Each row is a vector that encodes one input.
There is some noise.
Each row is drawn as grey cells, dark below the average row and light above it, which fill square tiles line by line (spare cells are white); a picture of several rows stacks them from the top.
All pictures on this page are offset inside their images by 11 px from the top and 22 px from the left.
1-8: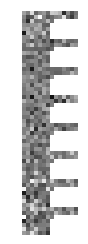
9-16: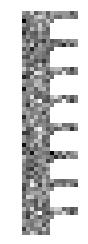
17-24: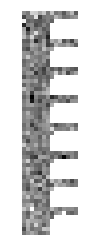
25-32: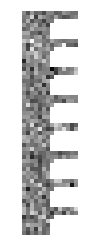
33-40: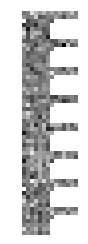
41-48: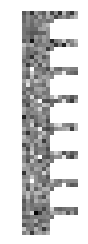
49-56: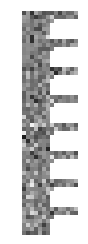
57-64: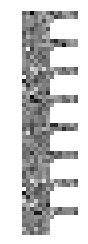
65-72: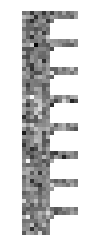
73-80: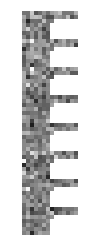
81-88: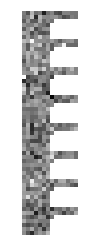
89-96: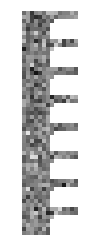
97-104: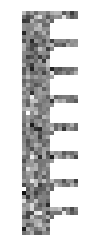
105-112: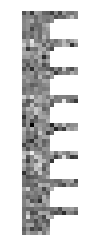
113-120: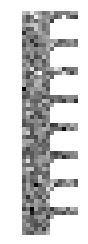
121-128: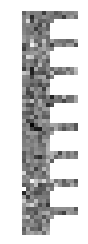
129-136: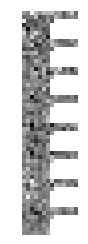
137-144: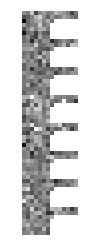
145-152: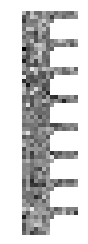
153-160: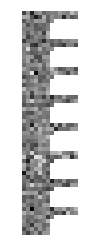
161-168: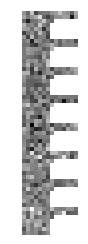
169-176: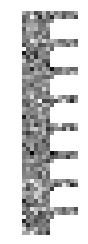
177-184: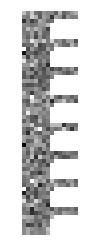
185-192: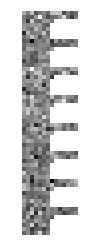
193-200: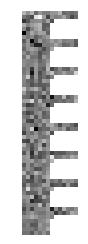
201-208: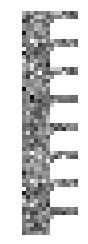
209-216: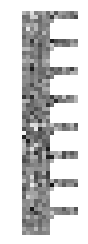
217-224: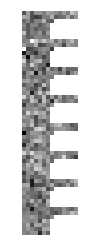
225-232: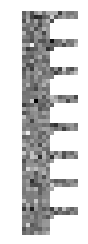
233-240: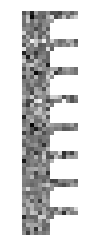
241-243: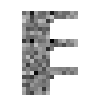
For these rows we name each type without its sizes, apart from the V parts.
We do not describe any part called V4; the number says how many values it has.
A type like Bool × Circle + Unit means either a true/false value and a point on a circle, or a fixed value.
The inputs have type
(Bool × Line + List(V4)) × Line.
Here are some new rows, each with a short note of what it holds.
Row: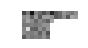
a point on a line, together with a list of two items
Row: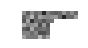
a point on a line, together with a list of one item
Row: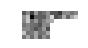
a point on a line, together with a list of two items
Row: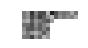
a point on a line, together with a list of two items
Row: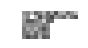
a point on each of two lines and a true/false value
